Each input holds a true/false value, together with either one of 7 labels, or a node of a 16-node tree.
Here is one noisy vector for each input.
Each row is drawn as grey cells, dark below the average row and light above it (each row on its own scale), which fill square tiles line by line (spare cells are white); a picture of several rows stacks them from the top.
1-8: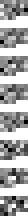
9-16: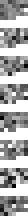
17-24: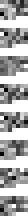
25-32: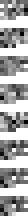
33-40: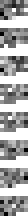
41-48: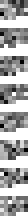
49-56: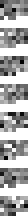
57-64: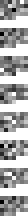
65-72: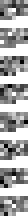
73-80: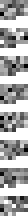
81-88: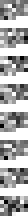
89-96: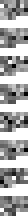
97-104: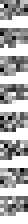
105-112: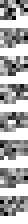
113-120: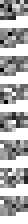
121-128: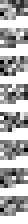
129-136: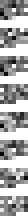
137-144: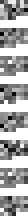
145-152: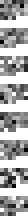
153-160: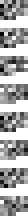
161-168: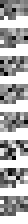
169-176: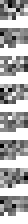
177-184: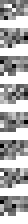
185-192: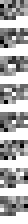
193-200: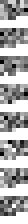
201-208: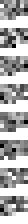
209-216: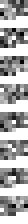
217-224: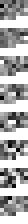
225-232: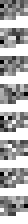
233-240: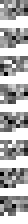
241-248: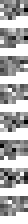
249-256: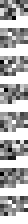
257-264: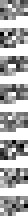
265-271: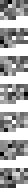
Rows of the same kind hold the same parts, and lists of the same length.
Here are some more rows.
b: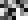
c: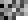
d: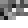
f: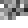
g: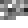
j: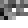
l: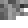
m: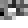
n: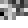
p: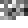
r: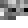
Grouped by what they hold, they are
b, l
c, d, f, g, j, m, n, p, r

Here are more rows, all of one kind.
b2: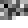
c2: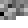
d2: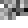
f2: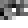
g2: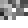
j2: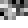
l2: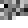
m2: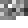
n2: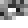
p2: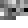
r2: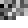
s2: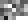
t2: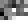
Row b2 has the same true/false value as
d2, l2, m2 and p2.
